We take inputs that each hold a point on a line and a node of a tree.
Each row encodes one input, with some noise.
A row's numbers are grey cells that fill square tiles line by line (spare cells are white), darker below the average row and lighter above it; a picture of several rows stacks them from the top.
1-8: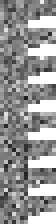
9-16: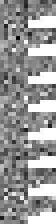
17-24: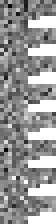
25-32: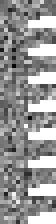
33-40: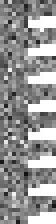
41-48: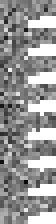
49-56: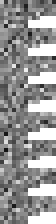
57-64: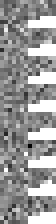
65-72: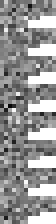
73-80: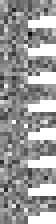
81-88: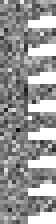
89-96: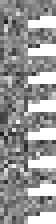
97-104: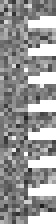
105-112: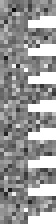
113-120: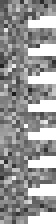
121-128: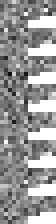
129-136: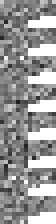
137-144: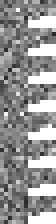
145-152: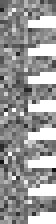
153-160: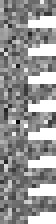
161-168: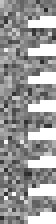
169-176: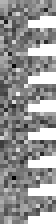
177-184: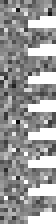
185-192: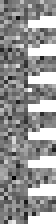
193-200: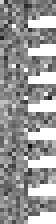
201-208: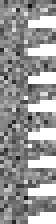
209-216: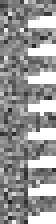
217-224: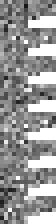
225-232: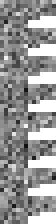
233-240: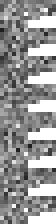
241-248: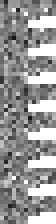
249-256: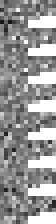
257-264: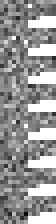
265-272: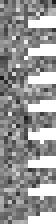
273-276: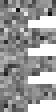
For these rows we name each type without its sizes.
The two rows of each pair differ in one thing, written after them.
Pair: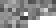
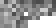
the node of the tree
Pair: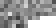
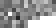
the node of the tree
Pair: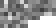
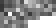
the place on the line
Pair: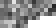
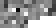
the place on the line
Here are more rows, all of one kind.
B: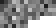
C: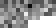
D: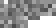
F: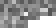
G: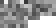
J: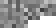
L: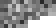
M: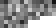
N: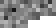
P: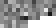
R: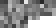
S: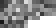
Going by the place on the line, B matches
L, M, R and S.
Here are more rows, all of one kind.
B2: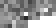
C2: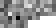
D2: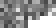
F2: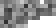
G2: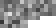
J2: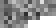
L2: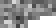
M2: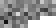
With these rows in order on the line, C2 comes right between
B2 and D2.
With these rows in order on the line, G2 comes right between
F2 and M2.
